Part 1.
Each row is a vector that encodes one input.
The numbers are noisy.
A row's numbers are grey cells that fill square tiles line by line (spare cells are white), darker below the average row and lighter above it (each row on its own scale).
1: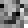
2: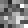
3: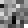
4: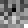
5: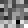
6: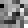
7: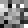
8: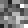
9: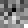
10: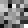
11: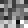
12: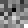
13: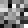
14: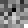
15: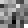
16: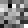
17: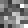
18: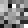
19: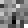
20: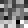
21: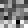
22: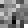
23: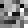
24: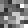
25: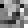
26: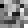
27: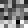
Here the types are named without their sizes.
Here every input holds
a point on a line.
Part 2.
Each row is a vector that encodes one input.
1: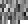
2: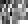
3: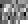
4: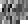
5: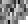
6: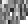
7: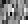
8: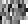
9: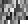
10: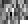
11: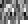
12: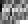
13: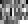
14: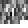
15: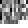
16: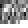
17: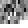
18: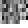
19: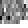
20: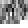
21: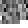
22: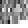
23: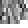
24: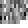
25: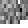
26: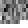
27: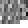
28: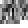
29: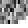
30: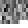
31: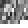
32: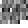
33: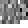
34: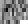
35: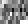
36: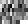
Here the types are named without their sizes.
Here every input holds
either a fixed value, or a node of a tree.
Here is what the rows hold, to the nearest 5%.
About 15% of them hold a fixed value. The rest hold a node of a tree.
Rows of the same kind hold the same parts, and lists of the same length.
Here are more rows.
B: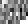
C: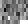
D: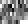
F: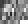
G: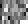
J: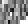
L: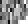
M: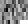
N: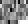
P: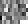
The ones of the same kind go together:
B, J
C, D, F, G, L, M, N, P

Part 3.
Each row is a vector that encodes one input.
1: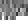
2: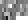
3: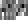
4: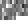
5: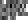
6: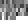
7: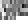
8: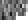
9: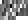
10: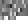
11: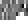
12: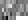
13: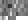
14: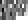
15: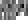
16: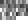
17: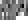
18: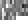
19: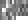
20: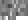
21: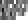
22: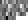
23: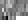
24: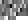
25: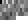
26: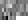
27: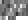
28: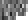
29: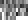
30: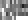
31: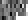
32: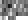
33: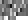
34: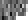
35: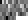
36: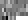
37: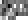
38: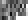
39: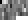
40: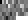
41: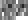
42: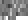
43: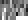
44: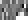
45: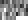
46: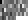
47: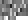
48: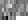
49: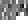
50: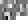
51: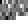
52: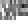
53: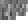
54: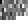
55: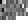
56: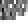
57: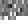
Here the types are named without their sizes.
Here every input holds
a point on a line.
